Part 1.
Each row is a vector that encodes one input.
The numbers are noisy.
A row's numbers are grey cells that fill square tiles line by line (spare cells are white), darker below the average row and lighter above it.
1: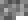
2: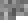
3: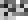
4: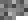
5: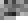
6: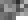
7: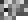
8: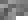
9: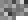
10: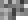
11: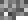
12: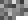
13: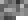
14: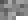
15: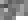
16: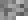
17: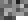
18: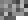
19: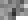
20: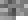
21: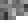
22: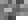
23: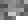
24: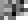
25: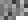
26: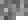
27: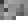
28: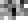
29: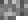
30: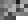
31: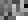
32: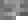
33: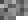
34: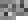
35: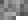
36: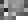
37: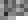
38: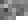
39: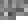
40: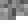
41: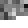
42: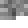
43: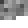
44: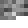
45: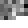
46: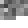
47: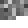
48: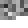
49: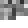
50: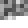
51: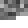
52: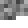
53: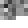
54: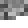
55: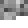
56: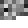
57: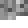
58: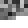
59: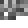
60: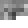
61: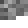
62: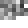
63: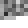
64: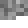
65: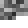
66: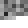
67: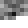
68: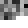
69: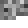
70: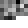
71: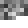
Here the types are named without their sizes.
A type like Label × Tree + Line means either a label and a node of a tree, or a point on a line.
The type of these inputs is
Bool × Line.
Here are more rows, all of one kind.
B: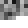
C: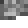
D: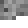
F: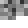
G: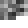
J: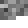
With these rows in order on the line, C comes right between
D and F.
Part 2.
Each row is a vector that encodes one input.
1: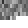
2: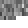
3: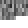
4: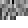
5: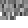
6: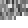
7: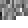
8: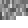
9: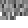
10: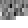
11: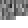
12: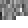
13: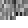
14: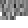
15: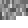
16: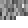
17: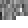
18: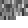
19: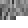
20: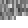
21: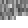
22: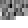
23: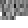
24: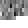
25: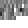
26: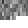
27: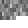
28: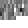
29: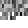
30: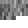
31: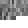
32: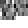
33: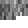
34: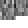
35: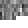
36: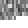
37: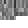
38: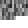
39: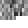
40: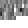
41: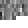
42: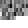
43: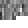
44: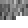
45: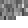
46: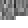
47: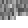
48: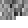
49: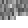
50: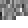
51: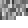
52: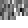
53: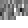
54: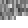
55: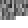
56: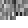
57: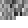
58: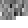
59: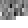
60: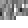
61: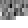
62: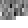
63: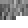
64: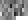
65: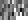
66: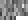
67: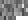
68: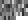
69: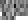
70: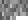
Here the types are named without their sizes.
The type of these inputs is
Circle + Line.
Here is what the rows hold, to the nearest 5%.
About 60% of them hold a point on a circle. The rest hold a point on a line.
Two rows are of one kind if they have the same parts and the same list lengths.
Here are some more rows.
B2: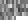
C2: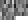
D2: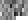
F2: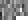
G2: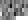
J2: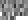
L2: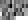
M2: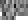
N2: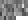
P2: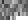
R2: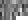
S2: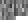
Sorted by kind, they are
B2, F2, N2, P2, R2
C2, D2, G2, J2, L2, M2, S2

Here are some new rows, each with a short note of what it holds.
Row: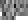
a point on a line
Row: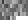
a point on a circle
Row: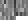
a point on a line
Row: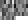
a point on a line
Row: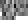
a point on a line
